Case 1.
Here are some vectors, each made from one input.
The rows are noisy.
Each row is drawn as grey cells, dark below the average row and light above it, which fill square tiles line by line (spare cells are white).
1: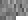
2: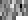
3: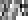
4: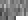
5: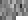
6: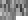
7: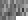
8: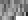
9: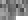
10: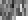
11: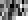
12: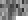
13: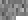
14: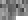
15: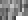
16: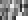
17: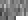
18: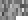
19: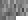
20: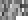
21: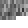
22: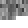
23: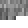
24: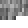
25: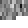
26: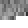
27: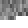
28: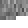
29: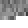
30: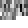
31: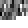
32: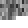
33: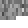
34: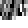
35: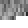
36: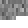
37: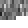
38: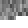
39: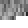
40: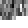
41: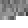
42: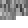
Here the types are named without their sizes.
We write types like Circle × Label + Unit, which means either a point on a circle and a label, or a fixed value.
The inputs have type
Circle.
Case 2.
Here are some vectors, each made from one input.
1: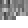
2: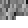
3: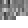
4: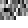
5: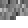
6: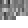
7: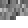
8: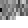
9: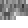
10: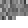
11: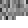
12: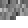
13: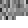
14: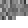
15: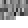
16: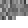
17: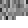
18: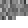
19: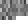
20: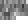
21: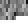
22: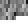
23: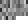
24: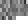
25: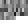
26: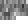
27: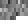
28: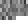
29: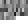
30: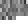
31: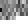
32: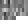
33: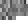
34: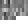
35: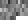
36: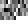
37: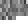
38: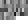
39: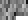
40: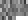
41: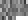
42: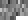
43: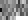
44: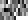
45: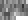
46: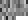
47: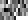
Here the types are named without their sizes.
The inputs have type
Bool × Bool × Bool + Unit.
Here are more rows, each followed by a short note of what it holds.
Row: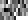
a fixed value
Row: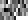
a fixed value
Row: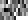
a fixed value
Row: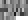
three true/false values
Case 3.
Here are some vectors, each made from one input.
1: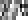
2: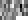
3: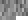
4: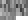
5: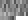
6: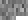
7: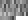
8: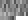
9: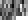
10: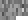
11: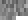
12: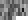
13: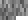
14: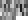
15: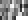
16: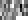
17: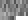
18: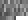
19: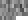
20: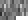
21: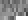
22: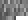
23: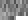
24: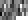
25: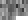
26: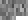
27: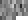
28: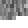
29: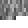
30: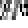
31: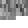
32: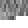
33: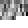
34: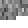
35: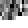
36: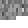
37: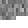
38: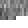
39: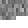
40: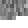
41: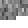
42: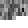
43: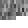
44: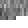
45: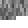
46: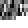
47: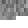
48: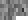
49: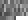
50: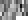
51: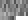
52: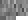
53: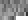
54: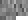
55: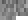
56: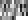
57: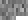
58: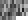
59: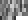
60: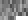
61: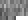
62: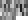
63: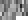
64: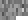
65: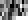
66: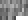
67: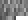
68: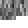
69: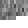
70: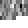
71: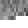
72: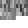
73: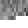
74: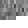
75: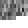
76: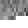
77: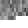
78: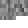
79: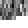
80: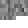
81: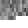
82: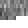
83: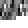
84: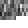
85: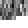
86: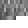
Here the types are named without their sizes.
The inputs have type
Circle.
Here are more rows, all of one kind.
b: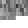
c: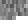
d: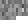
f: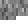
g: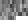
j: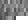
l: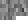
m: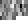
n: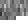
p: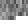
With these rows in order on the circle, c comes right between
d and g.
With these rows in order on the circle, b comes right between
l and p.
